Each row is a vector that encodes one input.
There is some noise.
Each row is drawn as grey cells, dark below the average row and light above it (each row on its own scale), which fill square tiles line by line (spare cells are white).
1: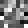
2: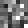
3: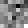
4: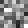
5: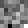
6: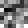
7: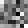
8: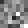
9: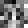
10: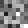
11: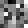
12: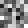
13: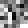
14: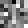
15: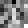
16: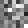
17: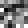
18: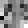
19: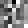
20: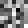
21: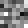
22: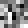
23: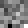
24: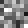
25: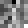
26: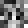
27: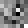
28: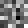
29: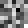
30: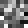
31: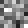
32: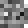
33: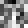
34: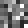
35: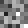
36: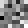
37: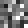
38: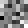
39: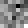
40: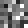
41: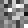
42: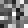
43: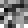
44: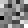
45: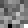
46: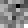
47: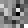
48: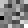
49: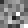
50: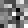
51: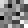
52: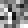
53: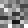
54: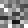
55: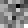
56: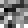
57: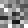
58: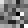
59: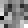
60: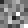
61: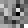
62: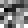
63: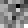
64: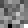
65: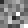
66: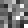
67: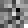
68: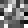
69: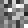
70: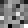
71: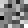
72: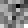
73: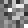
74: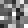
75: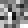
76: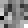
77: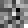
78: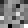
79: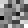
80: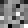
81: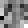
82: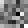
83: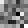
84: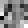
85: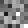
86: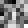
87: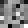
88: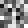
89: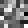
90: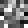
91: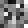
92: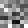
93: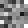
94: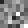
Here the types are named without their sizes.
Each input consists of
either a point on each of two lines, or four true/false values.
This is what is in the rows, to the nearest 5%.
About 25% of them hold a point on each of two lines. The rest hold four true/false values.
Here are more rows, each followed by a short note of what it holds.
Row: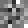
a point on each of two lines
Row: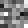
a point on each of two lines
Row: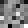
four true/false values
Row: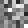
four true/false values
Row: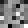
four true/false values
